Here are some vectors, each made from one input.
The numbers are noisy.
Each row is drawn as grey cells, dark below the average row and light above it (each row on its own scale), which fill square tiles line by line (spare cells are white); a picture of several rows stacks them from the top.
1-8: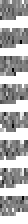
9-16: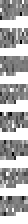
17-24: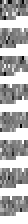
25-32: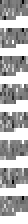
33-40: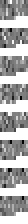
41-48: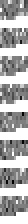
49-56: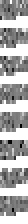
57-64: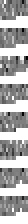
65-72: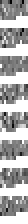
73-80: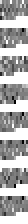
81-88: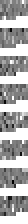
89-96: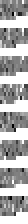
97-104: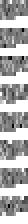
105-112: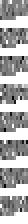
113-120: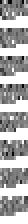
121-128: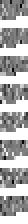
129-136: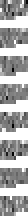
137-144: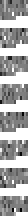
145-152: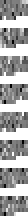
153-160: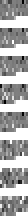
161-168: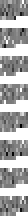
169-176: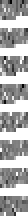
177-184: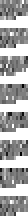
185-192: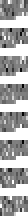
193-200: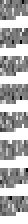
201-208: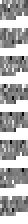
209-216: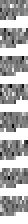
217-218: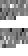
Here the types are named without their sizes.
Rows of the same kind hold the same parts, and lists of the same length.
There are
2 kinds of row.
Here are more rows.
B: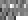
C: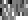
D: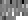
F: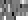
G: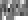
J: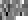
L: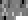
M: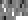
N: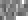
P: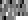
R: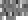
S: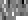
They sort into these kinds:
B
C, D, F, G, J, L, M, N, P, R, S

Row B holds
a fixed value.
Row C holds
a label and a true/false value.
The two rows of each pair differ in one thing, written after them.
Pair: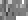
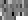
the label
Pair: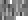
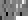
the label
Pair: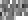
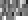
the label
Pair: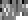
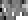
the label
